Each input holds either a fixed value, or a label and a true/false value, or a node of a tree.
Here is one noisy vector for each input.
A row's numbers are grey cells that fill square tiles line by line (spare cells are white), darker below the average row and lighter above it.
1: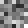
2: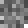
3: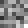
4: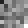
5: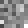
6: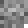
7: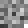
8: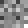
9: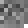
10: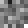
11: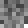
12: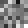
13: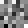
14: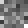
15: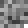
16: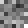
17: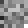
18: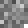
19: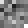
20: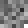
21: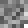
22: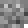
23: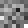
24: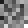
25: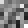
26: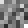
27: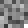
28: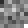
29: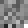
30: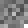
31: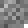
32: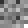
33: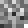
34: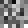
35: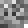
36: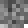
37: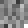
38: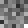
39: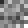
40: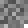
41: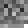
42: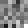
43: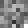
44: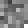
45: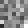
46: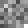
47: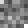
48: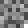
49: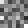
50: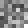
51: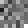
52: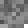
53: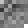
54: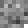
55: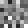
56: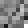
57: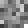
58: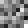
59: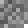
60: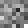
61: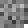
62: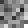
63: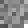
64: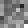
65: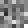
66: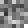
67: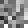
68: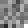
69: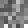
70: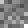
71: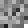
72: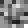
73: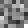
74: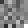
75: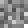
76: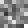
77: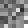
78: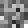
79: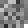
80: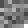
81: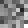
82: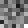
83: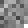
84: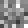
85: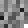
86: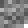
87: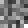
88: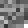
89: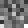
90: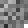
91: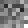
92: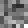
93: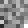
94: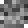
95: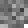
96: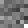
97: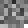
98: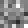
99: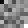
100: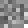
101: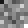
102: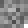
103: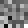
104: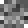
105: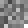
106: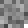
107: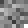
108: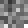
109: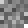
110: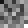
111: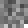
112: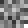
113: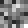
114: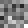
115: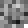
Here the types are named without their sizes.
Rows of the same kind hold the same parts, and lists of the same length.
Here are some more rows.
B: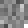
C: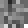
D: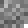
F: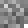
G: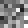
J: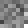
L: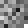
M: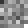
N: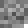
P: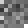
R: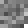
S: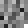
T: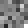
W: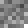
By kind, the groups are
B, D, F, L, M, N, T
C, G, J, P, R, W
S

